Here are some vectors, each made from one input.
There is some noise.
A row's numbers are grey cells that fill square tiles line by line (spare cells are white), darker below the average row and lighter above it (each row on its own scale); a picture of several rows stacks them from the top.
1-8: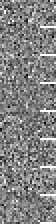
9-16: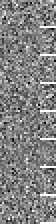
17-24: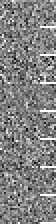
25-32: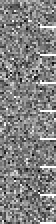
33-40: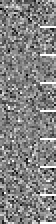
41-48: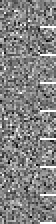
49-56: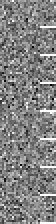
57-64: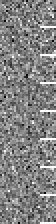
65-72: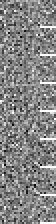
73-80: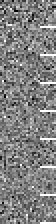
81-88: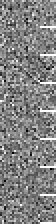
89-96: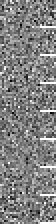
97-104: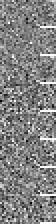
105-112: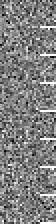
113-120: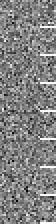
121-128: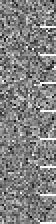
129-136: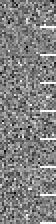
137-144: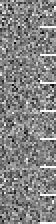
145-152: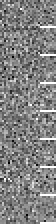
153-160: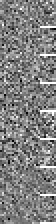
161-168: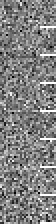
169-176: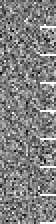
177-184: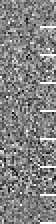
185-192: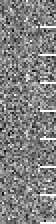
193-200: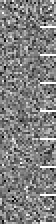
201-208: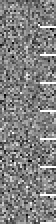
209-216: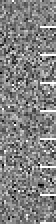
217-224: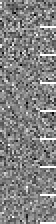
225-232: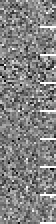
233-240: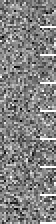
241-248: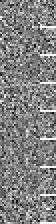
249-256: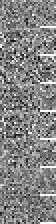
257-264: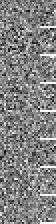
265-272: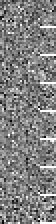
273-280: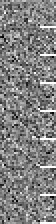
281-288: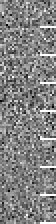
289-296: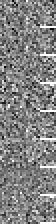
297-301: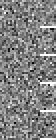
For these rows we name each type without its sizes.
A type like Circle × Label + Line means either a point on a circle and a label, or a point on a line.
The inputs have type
Line × (Line + Tree).
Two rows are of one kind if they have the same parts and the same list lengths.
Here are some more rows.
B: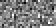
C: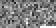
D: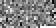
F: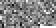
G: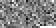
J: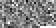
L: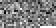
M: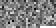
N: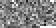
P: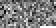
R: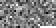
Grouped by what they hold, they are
B, C, M, P, R
D, F, G, J, L, N

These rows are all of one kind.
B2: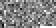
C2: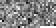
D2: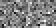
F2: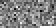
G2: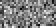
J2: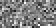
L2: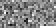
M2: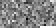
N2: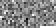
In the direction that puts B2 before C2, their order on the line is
L2, J2, D2, B2, G2, C2, N2, M2, F2.
